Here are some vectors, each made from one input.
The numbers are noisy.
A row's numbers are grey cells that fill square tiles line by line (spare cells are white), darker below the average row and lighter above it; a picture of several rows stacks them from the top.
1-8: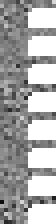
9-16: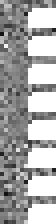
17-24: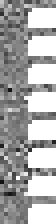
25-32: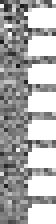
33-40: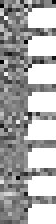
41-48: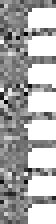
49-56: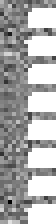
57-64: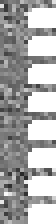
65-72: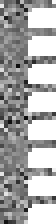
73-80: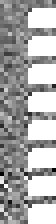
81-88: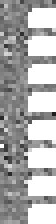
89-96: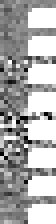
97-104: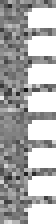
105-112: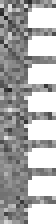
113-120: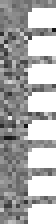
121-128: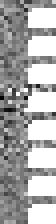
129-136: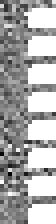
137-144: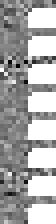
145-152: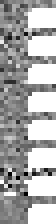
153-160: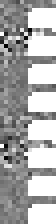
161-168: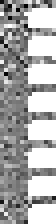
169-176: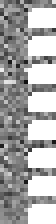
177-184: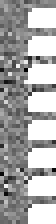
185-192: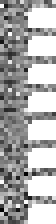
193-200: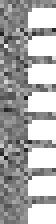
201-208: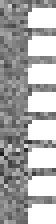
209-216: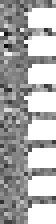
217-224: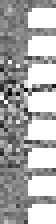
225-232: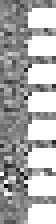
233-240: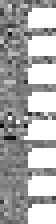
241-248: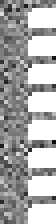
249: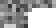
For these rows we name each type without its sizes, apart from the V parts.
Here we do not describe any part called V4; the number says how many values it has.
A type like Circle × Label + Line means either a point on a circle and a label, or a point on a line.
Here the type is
Circle × Line × V4.
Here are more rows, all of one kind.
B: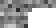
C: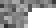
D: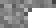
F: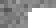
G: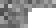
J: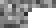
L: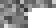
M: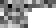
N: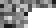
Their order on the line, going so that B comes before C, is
B, F, L, G, M, C, J, D, N.
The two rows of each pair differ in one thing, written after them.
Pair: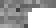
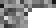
the value of V4
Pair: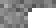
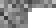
the place on the circle
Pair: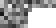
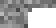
the place on the circle
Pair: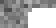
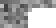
the place on the circle
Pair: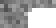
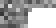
the place on the circle
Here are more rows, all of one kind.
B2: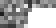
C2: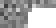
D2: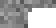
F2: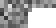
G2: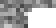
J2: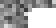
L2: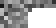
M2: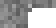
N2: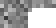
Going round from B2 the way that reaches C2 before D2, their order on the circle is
B2, J2, L2, M2, F2, N2, C2, D2, G2.
